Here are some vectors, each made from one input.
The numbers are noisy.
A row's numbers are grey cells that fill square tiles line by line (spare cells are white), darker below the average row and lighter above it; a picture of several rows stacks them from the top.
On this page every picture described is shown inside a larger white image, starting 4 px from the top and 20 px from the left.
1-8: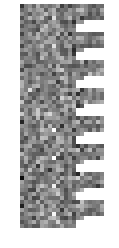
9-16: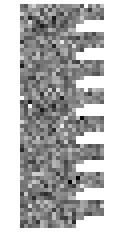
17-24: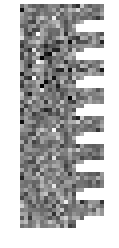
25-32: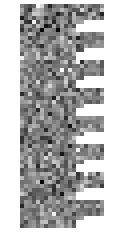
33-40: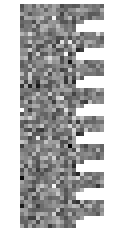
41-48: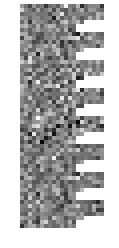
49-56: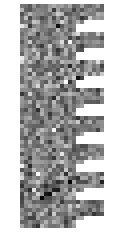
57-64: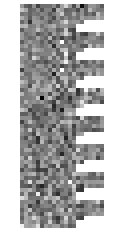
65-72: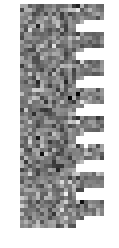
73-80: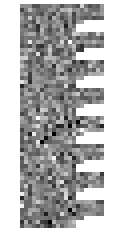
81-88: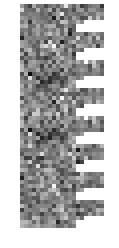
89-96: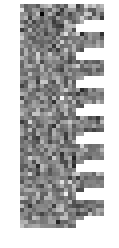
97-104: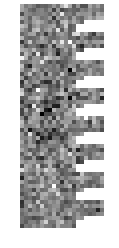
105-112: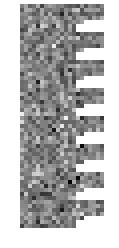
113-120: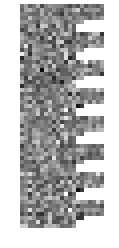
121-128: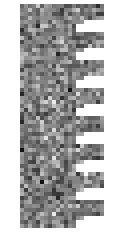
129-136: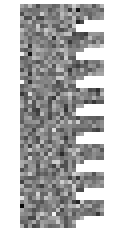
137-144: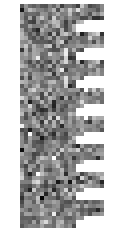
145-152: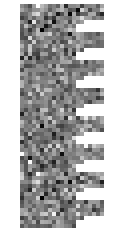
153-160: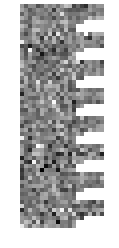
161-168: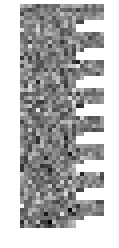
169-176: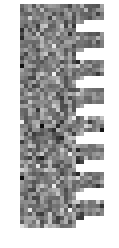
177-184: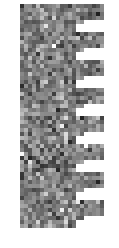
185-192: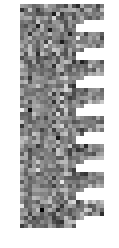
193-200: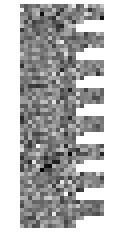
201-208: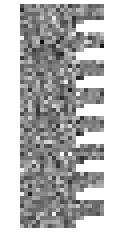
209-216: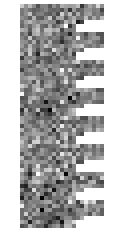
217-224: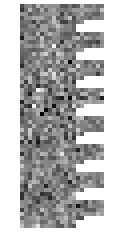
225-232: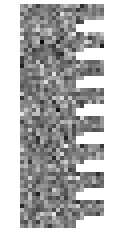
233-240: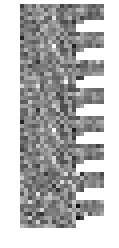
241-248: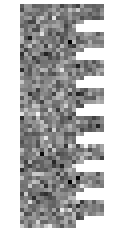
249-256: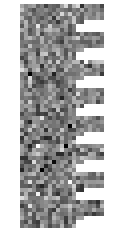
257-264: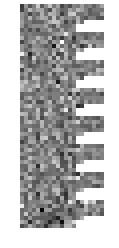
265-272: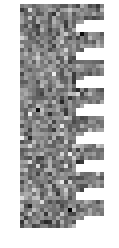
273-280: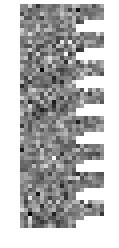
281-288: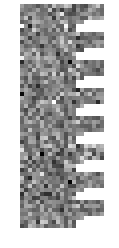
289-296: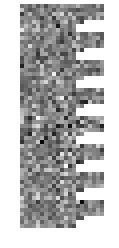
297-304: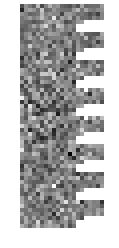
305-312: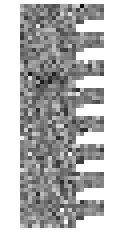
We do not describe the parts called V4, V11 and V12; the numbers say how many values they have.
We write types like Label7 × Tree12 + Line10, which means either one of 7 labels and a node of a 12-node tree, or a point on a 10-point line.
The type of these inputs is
Label5 × V4 + Line6 × V11 + Line8 × V12.
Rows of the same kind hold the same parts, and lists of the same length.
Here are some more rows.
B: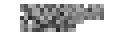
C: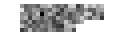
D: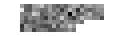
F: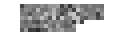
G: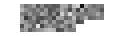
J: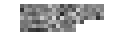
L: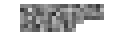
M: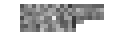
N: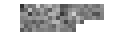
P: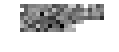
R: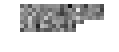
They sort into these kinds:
B, C, D, P
F, J, L, M, N, R
G

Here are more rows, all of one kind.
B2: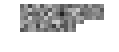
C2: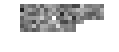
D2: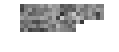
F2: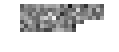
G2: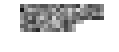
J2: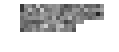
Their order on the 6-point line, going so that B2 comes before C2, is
D2, F2, B2, J2, C2, G2.
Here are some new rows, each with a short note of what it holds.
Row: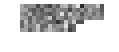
a point on an 8-point line and a value of V12
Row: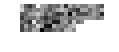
one of 5 labels and a value of V4
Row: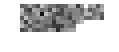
one of 5 labels and a value of V4
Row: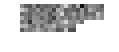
a point on an 8-point line and a value of V12
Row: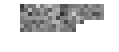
a point on a 6-point line and a value of V11
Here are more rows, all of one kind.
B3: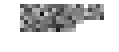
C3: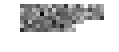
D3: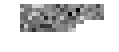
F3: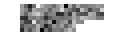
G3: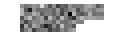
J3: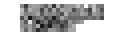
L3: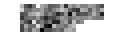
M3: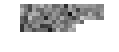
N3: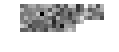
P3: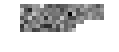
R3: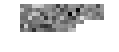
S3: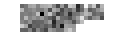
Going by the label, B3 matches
G3 and P3.
